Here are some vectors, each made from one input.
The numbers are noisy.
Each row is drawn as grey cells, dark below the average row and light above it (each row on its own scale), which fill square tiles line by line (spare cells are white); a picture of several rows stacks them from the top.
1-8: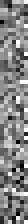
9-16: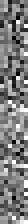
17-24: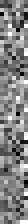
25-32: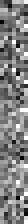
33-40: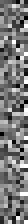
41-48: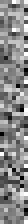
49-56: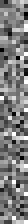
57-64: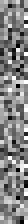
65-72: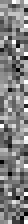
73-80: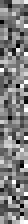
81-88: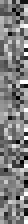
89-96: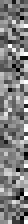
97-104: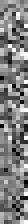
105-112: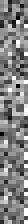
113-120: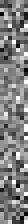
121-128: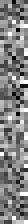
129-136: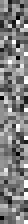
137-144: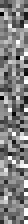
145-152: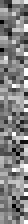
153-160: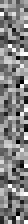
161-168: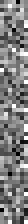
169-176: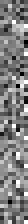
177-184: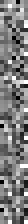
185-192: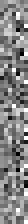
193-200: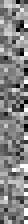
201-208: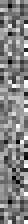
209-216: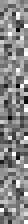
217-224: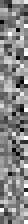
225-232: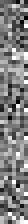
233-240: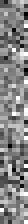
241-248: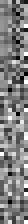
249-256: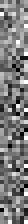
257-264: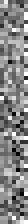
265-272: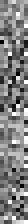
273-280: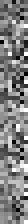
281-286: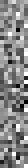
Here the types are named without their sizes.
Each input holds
either a point on a line, or four true/false values.
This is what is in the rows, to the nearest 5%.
About 25% of them hold a point on a line. The rest hold four true/false values.
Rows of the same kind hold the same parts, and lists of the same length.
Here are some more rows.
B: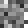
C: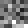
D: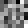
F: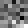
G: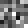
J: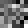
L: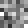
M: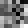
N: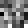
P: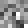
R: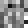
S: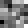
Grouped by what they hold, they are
B, D, G, J, L, N, P, R, S
C, F, M

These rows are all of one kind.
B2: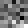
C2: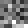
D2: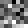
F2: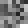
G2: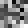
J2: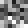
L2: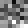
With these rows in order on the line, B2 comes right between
C2 and L2.
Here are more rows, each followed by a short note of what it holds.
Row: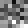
a point on a line
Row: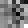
a point on a line
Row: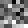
a point on a line
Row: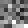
a point on a line
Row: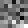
a point on a line
